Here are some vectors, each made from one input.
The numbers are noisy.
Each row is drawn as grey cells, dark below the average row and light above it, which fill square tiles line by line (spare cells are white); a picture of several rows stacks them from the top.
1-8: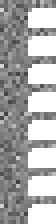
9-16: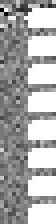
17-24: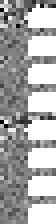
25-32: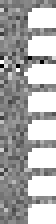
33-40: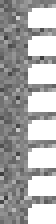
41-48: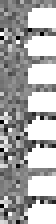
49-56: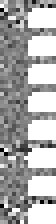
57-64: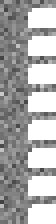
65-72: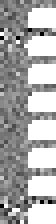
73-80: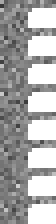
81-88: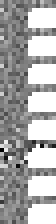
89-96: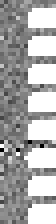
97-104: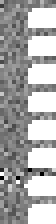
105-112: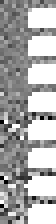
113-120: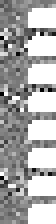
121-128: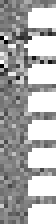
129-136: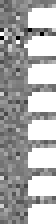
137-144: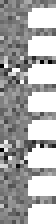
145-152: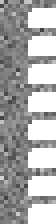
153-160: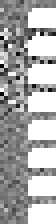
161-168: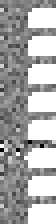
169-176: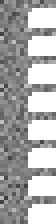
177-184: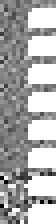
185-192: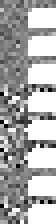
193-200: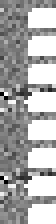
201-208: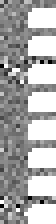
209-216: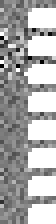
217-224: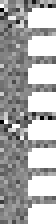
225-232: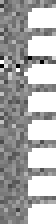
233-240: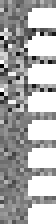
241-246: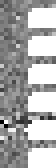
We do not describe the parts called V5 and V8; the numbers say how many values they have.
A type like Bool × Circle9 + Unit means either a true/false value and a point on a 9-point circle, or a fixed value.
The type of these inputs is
Bool × (Line7 + V8) + V5.
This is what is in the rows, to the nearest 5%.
About 80% of them hold a true/false value, together with either a point on a 7-point line, or a value of V8. The rest hold a value of V5.
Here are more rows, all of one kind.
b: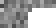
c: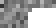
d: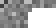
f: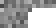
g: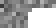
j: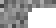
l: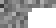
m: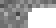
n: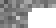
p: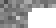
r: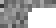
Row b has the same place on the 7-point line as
j, m and r.
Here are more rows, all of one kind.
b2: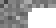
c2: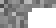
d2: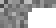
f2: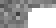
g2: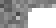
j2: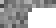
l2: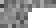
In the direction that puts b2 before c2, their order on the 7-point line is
b2, d2, c2, g2, f2, l2, j2.
